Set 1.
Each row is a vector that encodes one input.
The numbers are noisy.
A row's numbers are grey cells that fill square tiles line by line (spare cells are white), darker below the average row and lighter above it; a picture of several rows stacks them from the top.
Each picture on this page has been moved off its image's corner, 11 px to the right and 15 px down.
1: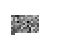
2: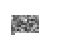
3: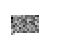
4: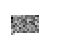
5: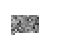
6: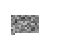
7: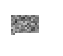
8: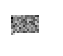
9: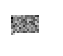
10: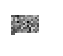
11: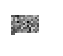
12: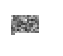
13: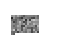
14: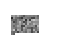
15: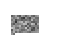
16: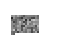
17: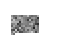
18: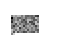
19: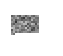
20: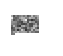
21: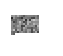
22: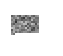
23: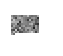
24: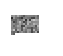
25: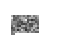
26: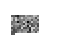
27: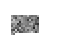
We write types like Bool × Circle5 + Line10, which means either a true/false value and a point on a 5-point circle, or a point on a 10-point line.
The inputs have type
Line6.
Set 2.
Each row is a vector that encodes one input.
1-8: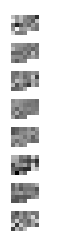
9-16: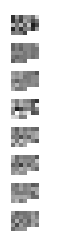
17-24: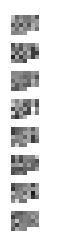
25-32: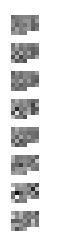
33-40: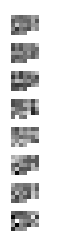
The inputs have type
Line4.
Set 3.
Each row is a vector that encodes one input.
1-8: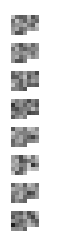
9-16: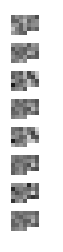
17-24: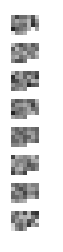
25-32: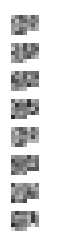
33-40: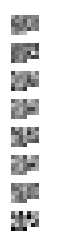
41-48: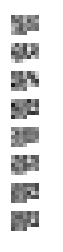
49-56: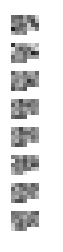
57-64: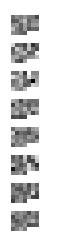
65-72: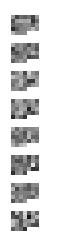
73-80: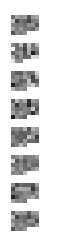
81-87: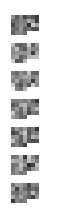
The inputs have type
Label7.
